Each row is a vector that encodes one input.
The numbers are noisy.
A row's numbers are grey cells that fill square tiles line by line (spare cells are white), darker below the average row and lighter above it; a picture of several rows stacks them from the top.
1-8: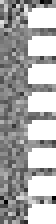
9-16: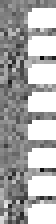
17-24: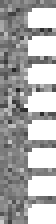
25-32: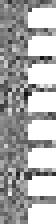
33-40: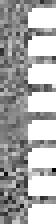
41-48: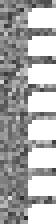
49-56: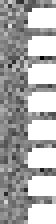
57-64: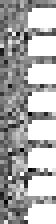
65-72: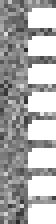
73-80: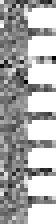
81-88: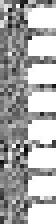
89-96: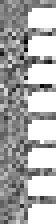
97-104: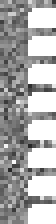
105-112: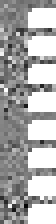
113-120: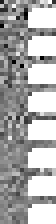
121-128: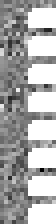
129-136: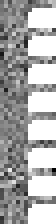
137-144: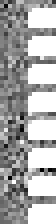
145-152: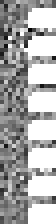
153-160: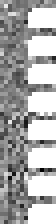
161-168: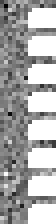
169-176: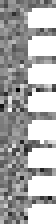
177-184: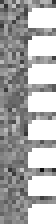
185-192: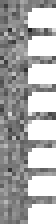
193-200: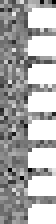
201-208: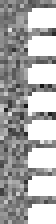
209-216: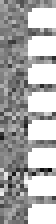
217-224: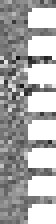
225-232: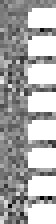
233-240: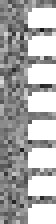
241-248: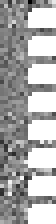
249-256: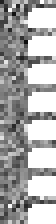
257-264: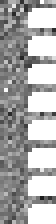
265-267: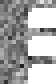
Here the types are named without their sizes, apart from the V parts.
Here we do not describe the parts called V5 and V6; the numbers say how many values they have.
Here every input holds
a point on a line, together with either a node of a tree and a value of V5, or a value of V6.
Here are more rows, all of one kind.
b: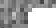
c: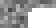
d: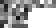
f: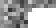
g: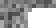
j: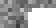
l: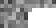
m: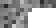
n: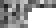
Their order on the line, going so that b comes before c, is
j, b, f, g, l, d, c, m, n.
